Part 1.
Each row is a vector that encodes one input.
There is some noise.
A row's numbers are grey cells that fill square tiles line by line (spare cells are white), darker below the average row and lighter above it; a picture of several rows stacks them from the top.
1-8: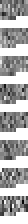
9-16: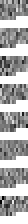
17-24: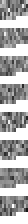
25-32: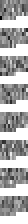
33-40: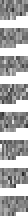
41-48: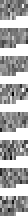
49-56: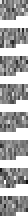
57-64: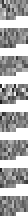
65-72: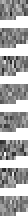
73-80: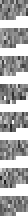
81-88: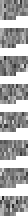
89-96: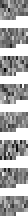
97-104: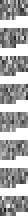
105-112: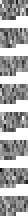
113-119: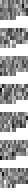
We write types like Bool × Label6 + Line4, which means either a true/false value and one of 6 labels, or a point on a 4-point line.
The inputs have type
(Circle6 + Line5) × Label9.
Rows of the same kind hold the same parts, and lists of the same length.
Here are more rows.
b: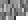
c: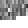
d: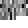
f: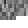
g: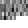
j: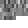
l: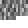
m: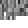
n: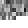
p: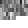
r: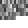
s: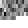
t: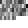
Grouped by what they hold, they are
b, d, j, p, r
c, f, g, l, m, n, s, t

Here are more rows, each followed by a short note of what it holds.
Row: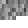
one of 9 labels and a point on a 5-point line
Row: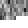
one of 9 labels and a point on a 5-point line
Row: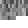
a point on a 6-point circle and one of 9 labels
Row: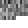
a point on a 6-point circle and one of 9 labels
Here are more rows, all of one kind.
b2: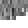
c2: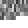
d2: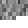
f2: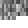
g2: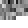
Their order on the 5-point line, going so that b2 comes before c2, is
b2, c2, d2, g2, f2.
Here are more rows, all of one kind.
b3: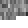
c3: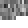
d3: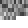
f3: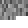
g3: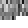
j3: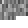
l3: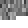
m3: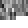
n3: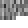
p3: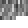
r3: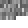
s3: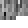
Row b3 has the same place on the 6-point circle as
c3 and j3.
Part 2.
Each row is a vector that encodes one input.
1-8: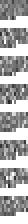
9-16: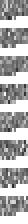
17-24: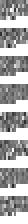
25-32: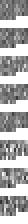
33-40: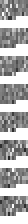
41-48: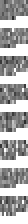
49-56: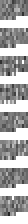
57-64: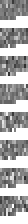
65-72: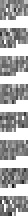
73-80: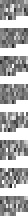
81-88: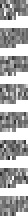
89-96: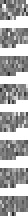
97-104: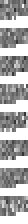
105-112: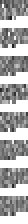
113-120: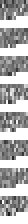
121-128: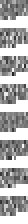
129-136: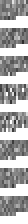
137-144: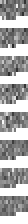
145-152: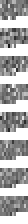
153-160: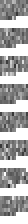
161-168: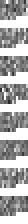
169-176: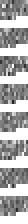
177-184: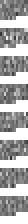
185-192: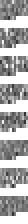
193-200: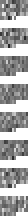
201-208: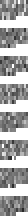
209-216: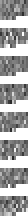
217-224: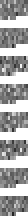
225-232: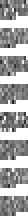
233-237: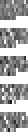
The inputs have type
Circle18 + Label9 × Label9 + Unit.
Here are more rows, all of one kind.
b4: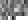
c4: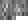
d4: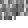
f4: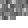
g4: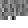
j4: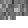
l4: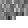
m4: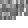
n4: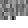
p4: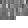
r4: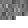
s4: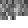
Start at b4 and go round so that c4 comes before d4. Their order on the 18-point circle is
b4, j4, c4, s4, r4, p4, g4, n4, m4, f4, d4, l4.
